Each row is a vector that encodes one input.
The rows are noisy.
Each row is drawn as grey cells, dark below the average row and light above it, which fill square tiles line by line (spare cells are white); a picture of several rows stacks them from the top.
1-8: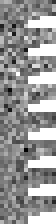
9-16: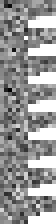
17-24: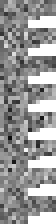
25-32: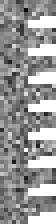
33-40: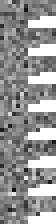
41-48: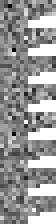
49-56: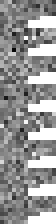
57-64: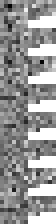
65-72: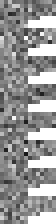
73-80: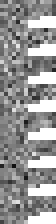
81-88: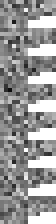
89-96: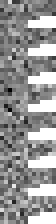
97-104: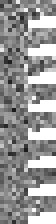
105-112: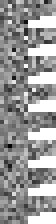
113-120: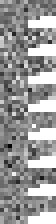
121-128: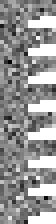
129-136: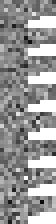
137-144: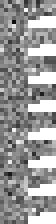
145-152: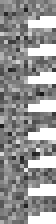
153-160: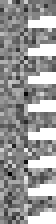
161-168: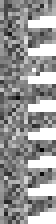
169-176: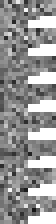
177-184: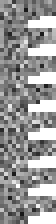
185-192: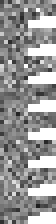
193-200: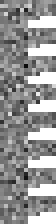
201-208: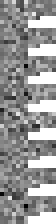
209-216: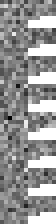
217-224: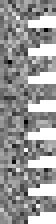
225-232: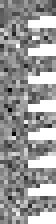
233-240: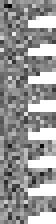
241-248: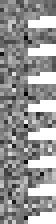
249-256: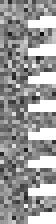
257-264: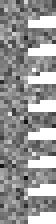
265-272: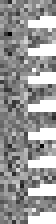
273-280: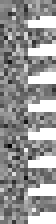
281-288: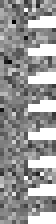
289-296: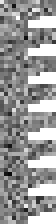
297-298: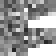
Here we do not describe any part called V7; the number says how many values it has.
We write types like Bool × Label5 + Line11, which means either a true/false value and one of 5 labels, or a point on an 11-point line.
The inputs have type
(Bool × Bool × Bool + Unit) × Line10 + Line13 + V7.
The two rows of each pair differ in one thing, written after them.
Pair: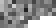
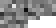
the place on the 10-point line
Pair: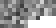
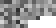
one of the three true/false values
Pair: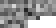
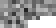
the place on the 10-point line
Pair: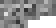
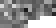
one of the three true/false values
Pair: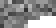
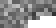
one of the three true/false values
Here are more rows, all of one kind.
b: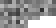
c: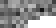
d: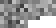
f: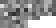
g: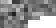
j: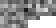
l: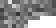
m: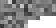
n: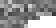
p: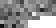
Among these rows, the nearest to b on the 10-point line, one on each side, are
c and l.
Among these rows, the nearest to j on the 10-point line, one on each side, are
g and m.
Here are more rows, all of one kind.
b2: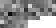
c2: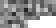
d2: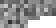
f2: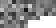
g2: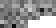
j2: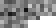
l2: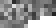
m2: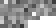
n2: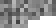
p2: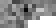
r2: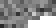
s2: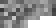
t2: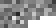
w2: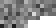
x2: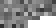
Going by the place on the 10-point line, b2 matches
c2, f2, j2 and p2.
